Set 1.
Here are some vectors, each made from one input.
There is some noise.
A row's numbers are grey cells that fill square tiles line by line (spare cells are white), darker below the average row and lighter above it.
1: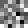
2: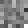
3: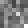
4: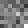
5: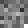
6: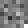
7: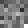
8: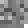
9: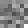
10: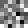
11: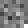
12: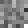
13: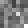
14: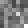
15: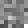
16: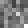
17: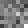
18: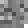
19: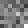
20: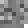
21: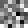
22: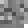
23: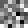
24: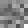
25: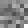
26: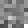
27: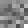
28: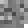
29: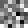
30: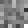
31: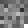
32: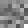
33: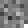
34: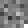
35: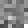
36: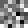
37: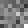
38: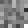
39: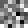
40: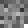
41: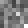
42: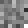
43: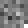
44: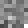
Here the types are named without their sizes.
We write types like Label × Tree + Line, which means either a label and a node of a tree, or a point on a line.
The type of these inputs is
Bool × Bool × Bool + Unit.
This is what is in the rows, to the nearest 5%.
About 15% of them hold a fixed value. The rest hold three true/false values.
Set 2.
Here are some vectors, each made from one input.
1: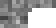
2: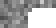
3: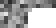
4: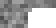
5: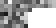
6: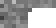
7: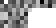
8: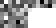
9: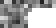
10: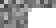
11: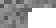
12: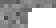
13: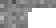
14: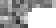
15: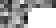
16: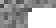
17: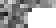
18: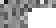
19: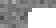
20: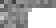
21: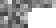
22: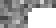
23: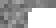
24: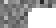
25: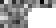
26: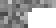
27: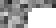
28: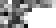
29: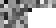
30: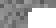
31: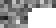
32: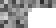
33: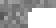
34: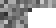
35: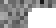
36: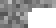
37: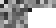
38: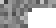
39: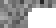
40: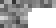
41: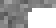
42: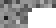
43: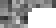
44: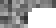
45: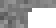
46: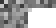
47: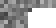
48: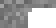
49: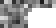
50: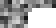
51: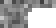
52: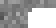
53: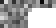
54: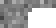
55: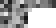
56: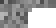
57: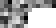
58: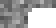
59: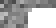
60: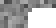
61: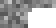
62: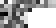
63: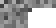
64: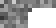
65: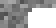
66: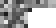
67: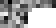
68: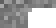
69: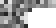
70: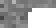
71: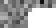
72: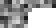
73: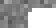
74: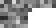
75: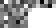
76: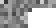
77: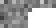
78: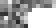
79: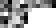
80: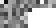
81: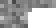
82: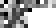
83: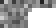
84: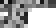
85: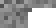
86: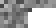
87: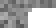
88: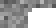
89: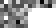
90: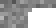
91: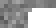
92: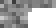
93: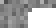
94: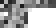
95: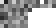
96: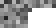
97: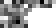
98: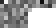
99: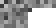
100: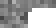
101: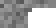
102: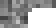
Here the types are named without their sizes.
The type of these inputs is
Bool × Bool × Bool.
